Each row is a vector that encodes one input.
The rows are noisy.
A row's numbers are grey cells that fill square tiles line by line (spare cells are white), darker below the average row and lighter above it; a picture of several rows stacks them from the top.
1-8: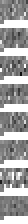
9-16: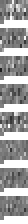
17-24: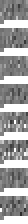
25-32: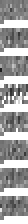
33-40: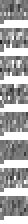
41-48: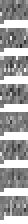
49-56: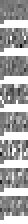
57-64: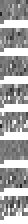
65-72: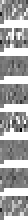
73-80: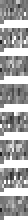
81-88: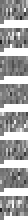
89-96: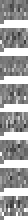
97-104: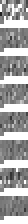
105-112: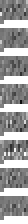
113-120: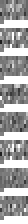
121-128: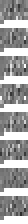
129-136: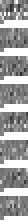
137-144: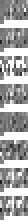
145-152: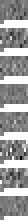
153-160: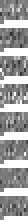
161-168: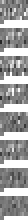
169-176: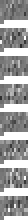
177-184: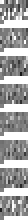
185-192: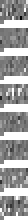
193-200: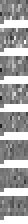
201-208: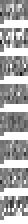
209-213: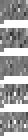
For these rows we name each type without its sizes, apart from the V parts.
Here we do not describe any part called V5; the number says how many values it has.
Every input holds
a point on a circle, a true/false value and a value of V5.
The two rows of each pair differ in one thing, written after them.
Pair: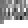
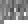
the value of V5
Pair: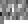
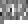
the value of V5
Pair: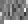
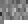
the true/false value
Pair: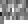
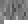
the place on the circle
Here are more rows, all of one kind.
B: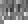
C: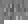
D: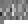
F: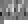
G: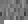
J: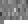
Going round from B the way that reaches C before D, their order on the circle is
B, G, J, F, C, D.
